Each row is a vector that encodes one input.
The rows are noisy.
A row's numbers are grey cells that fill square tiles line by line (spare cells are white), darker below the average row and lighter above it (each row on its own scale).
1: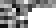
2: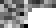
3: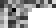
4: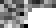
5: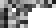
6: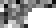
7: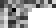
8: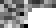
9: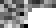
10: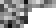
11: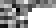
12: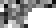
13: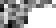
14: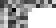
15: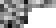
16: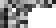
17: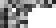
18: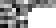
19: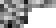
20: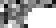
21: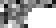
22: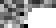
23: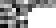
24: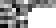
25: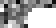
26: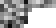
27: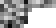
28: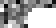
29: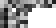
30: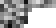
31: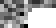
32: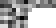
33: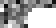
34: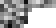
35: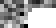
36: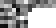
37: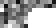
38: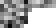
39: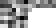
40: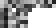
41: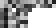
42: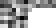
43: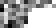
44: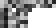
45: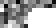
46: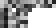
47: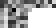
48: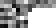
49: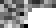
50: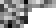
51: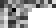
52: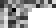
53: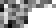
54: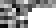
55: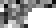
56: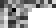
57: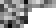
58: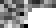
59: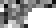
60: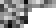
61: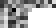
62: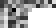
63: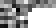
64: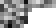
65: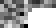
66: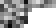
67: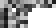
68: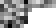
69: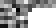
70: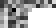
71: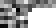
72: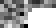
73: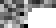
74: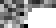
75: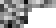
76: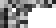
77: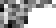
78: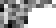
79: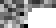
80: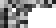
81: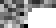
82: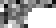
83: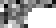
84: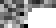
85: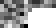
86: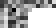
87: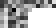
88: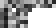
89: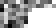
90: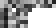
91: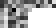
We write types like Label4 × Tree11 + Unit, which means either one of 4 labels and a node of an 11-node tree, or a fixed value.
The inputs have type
Bool × Bool × Bool.
